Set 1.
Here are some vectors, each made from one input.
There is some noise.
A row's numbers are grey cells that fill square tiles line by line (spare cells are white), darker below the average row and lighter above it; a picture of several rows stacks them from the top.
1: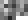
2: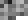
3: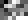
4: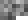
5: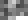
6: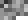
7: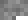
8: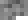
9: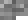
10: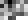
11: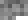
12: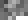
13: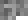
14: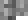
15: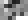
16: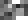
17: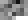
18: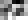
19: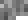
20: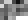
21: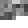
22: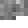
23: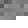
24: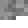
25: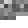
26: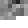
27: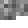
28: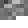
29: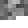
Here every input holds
a node of a 7-node tree.
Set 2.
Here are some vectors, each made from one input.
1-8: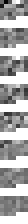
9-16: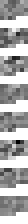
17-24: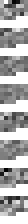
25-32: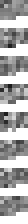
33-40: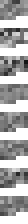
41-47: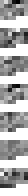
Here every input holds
a node of a 10-node tree.
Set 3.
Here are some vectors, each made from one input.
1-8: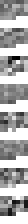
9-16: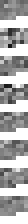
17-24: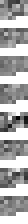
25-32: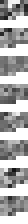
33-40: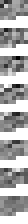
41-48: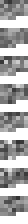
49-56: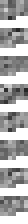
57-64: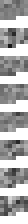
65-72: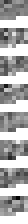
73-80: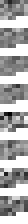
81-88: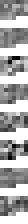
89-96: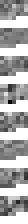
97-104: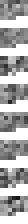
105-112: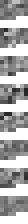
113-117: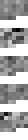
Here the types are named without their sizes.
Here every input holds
either a point on a circle, or a fixed value.
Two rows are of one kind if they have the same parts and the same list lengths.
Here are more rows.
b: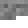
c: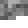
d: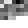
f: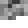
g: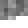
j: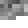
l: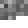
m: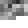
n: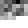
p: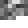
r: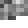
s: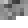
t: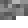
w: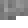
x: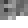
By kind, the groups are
b, c, d, f, g, j, m, n, p, r, s, w, x
l, t

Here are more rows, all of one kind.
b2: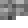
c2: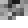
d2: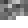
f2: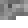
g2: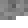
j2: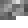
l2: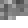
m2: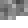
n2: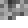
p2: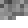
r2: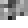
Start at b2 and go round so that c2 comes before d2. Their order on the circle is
b2, p2, c2, d2, g2, n2, j2, f2, r2, m2, l2.
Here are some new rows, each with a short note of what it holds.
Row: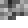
a fixed value
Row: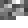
a point on a circle
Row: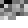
a point on a circle
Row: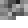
a fixed value
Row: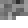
a fixed value
